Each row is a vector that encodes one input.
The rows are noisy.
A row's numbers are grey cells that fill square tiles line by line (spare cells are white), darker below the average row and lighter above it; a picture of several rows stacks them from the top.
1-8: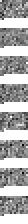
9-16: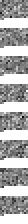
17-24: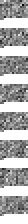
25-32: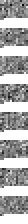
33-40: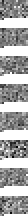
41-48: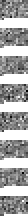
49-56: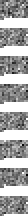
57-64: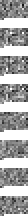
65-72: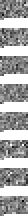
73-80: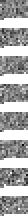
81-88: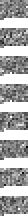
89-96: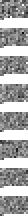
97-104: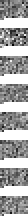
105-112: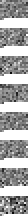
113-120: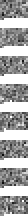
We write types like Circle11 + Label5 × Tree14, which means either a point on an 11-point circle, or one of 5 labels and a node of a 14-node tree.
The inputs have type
List2(Line11).
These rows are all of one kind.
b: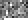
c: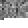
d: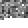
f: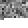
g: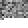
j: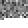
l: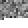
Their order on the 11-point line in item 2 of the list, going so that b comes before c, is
b, g, l, j, c, f, d.
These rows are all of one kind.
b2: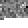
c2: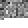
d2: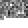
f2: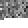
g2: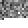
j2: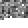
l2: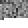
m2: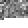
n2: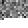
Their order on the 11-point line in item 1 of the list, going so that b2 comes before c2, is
d2, j2, f2, b2, m2, l2, c2, n2, g2.
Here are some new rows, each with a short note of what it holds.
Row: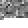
a list of one item
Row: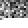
the empty list
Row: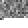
a list of one item
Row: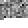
a list of one item
